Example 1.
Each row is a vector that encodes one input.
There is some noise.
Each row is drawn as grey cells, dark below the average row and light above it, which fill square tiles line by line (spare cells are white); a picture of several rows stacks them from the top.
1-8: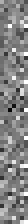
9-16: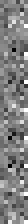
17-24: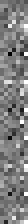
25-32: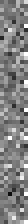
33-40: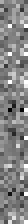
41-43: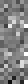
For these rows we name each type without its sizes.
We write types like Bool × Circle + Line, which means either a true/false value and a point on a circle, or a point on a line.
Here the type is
Line.
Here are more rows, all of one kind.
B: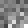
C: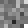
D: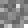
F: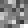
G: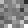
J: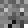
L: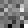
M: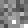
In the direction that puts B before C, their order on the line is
F, M, B, G, D, C, J, L.
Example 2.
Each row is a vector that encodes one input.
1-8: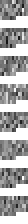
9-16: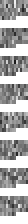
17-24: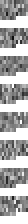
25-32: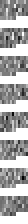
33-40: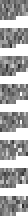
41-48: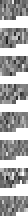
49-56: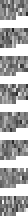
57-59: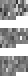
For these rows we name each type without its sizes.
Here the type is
Bool × Bool × Bool.
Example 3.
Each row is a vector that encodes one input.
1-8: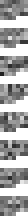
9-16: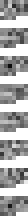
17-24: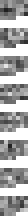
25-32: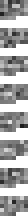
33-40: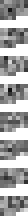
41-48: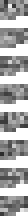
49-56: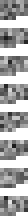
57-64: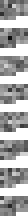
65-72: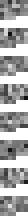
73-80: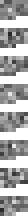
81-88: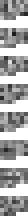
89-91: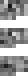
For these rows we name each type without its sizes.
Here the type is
Bool × Bool × Bool × Bool.
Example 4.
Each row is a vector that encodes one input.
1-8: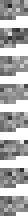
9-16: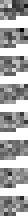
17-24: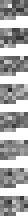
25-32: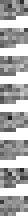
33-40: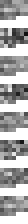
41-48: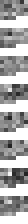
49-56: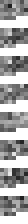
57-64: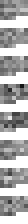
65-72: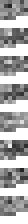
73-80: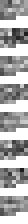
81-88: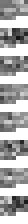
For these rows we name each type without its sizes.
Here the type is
Line.
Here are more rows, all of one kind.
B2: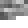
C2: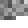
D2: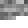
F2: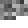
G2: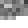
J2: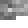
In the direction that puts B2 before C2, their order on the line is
G2, D2, B2, J2, C2, F2.
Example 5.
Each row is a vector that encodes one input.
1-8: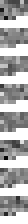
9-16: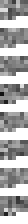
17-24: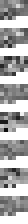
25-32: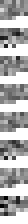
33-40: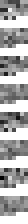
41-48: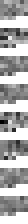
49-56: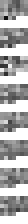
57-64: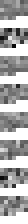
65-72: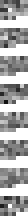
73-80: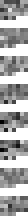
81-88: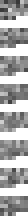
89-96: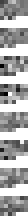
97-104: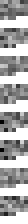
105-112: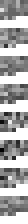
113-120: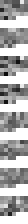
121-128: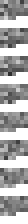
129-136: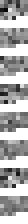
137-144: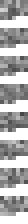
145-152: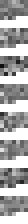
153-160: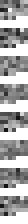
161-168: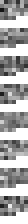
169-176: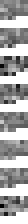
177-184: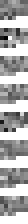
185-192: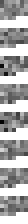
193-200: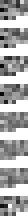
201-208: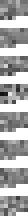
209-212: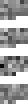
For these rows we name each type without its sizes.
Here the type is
Line.
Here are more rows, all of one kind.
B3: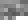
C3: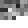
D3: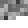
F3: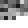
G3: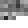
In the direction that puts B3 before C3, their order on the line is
B3, D3, G3, F3, C3.
